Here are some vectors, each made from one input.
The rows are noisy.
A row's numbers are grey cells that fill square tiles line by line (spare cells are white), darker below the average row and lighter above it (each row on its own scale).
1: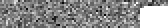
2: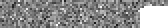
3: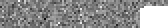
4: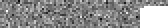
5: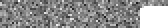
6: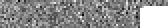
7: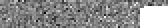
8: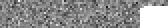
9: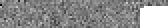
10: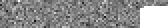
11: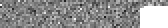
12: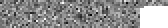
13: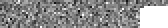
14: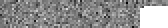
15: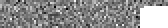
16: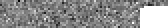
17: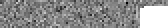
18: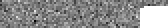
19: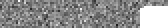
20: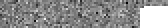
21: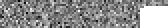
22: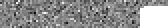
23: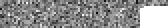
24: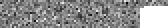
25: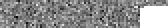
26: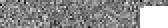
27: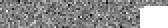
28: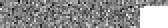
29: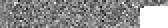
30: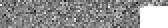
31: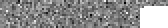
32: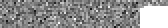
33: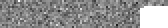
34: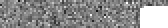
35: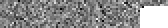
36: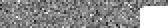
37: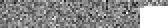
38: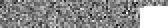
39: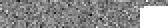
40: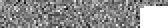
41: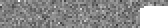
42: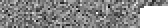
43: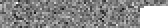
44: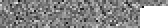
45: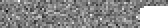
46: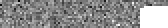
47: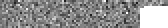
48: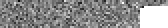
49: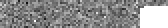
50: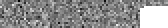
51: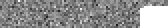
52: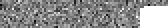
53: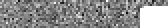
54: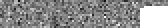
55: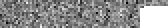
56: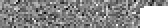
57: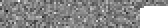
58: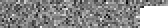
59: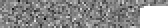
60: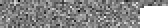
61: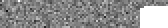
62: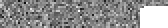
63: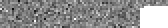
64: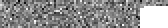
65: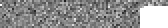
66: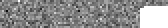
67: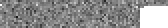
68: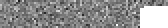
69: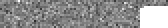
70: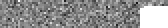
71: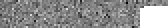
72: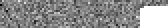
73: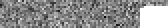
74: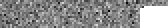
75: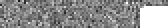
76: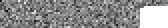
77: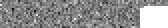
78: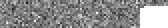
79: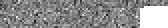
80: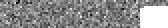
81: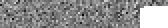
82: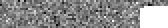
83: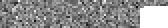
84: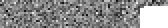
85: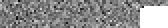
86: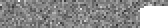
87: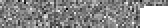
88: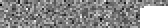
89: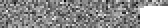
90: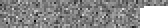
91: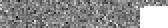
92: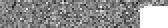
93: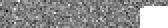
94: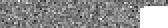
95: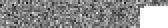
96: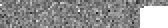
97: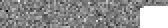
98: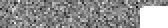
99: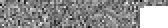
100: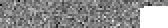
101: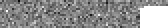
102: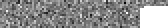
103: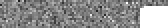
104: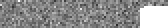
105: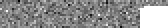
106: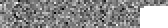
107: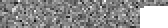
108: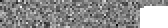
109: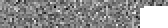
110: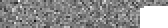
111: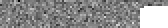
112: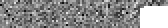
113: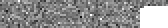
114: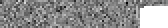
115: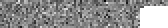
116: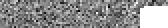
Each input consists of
a point on a 10-point circle, a point on a 5-point line and a true/false value.
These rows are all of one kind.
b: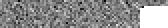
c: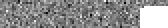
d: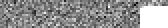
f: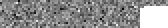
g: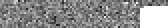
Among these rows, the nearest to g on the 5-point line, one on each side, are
b and d.
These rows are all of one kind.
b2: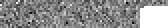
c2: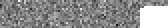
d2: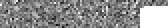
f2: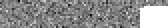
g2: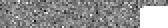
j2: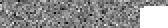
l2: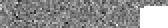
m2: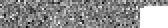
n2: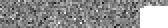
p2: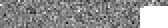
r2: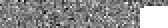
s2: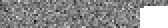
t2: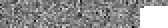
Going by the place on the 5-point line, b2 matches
l2, m2, n2 and r2.
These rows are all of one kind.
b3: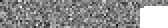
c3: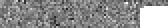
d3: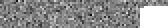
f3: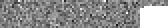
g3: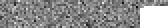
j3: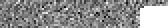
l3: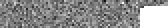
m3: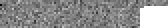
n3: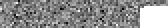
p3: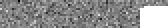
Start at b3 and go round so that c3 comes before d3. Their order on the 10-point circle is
b3, g3, c3, m3, l3, j3, n3, d3, p3, f3.
